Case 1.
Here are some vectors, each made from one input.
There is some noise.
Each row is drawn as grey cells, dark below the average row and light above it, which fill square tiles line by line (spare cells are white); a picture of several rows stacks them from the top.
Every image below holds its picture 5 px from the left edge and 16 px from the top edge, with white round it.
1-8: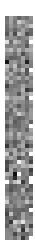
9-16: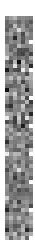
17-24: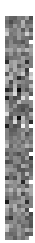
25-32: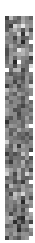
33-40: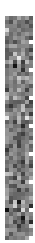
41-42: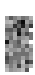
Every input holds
either a point on each of two 3-point lines, or a point on a 4-point line and a point on a 5-point line.
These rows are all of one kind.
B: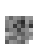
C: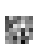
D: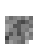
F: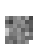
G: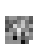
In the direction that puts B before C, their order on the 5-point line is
B, D, F, G, C.
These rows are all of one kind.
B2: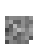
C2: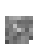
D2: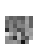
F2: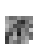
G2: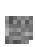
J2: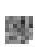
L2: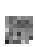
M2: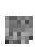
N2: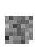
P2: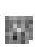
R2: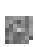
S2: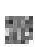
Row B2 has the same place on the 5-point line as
C2, P2 and R2.
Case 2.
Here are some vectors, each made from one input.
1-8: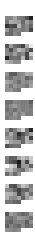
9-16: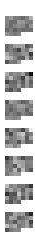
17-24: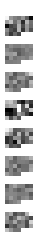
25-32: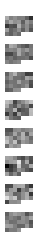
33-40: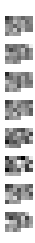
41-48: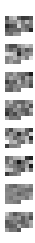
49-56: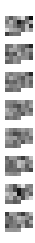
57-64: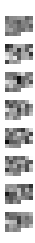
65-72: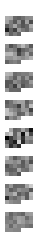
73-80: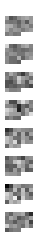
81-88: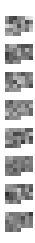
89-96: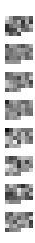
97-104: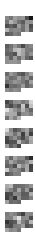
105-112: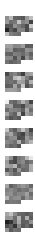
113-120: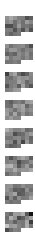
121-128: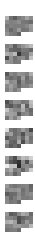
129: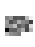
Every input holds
a point on a 10-point line and a true/false value.
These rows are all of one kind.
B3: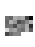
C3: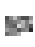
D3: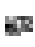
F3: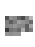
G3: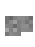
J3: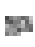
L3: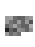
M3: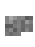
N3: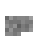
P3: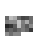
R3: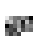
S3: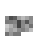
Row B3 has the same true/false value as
G3, R3 and S3.
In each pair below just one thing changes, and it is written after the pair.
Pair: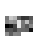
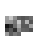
the place on the 10-point line
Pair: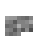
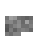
the place on the 10-point line
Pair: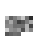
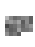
the place on the 10-point line
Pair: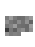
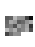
the true/false value
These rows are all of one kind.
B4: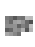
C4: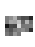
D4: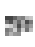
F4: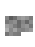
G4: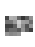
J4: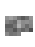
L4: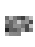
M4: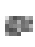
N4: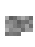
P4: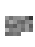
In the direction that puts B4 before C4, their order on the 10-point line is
M4, J4, N4, F4, P4, G4, B4, L4, C4, D4.
